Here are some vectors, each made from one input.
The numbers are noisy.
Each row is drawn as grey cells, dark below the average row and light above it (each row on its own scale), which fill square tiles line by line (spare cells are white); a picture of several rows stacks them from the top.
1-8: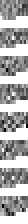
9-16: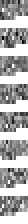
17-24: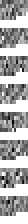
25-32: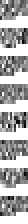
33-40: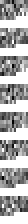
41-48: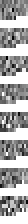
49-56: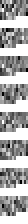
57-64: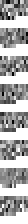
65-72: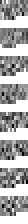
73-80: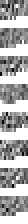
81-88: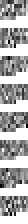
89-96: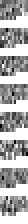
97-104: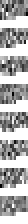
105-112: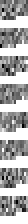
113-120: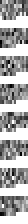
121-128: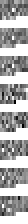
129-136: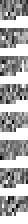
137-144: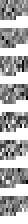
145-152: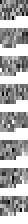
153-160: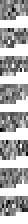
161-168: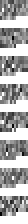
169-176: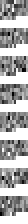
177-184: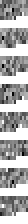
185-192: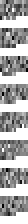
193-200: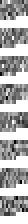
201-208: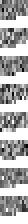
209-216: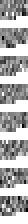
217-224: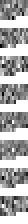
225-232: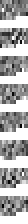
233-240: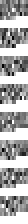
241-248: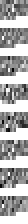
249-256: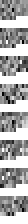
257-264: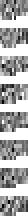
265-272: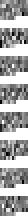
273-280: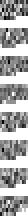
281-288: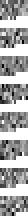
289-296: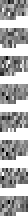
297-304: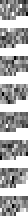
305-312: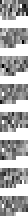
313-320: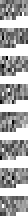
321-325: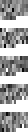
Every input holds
either a point on each of two 9-point circles, or a node of a 10-node tree.
